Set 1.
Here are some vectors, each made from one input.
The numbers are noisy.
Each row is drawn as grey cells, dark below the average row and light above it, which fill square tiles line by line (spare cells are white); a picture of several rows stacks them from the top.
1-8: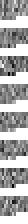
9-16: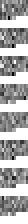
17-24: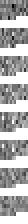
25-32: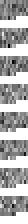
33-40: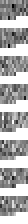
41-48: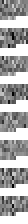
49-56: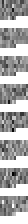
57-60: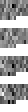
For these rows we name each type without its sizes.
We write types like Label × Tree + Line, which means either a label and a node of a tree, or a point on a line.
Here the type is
Tree × Tree.
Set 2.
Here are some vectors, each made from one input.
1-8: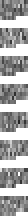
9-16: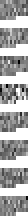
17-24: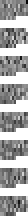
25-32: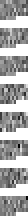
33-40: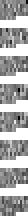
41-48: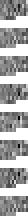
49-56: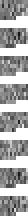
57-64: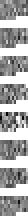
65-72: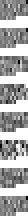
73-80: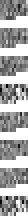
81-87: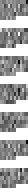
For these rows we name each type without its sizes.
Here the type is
List(Circle).
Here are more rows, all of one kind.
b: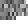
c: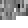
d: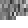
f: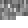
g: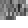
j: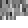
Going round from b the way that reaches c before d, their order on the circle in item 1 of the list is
b, j, c, f, g, d.
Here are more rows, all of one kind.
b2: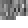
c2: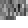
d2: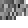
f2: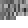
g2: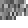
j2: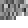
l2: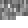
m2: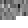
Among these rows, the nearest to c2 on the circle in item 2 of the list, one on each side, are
d2 and m2.
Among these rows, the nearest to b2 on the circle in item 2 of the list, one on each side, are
f2 and m2.
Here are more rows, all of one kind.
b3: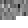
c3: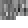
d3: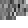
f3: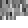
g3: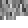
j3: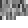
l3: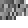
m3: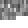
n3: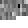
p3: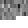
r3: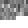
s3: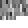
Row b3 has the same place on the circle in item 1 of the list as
m3, p3 and r3.
